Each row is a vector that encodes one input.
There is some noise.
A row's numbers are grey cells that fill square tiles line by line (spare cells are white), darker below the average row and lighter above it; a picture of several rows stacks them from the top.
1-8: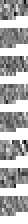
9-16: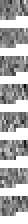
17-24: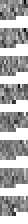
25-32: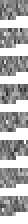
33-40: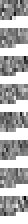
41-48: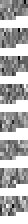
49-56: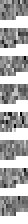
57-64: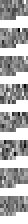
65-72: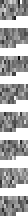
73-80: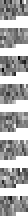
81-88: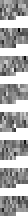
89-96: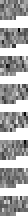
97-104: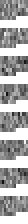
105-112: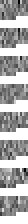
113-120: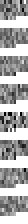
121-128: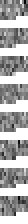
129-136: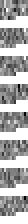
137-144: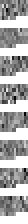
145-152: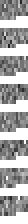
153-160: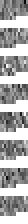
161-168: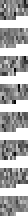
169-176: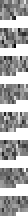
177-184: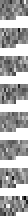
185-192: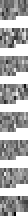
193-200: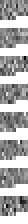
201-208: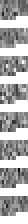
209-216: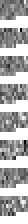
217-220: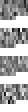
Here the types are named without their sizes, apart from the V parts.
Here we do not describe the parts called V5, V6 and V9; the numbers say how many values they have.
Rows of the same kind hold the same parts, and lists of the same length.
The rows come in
3 kinds.
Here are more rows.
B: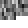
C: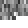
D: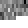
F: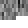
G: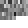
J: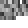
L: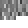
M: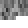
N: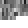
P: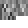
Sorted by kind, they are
B, G, J, P
C, D, F, L, N
M

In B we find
a point on a line, a true/false value, a value of V5 and a value of V9.
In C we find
a point on a circle, a point on a line, a true/false value, a value of V5 and a value of V6.
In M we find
a point on a line, a true/false value, a value of V5 and a value of V6.
